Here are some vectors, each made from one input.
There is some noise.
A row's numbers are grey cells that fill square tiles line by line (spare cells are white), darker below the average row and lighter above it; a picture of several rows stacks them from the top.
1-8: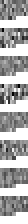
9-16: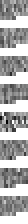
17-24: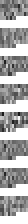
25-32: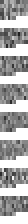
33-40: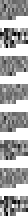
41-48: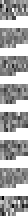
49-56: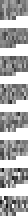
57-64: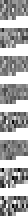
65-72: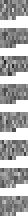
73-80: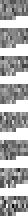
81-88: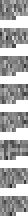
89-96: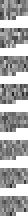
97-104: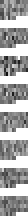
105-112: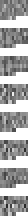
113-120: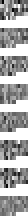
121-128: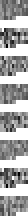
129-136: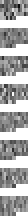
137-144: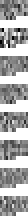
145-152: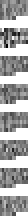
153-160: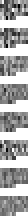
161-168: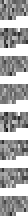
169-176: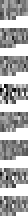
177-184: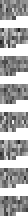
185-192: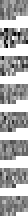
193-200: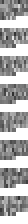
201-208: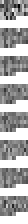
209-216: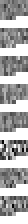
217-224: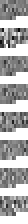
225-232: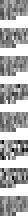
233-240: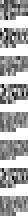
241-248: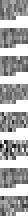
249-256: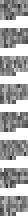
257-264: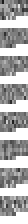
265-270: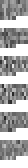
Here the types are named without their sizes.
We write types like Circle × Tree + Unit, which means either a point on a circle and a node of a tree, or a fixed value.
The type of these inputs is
Bool × Line.
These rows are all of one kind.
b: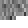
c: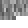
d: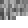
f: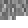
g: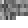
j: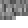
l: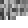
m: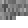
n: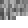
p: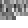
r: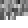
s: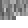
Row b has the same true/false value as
g, j and m.
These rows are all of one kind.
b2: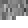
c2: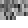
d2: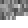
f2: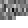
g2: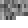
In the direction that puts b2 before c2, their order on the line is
b2, d2, f2, g2, c2.
